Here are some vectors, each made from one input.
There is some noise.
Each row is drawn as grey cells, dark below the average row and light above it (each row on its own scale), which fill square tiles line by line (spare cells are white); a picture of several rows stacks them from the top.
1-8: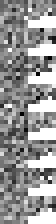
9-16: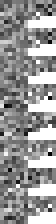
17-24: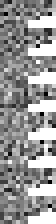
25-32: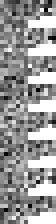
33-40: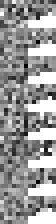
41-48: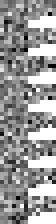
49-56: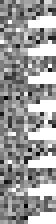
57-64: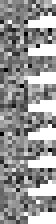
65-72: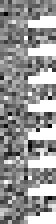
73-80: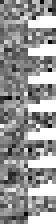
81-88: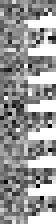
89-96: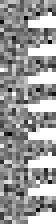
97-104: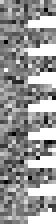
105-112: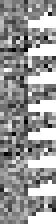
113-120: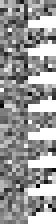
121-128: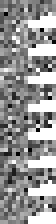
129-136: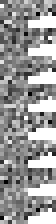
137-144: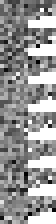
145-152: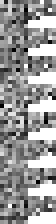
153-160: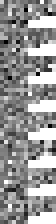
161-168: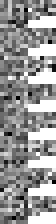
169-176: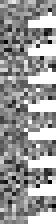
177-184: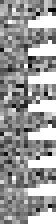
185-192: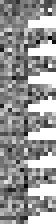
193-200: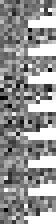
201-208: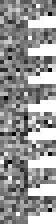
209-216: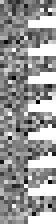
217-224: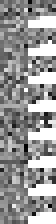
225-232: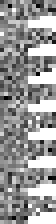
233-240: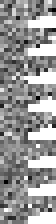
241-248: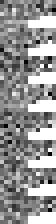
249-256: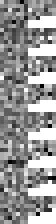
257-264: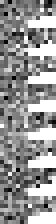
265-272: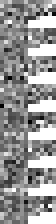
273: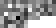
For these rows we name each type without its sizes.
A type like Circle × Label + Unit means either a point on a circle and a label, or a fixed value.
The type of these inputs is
Bool × (Line + Tree).
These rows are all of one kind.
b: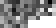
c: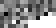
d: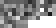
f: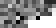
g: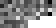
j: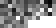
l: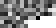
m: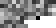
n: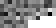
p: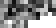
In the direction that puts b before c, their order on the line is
p, b, d, j, g, n, c, l, f, m.
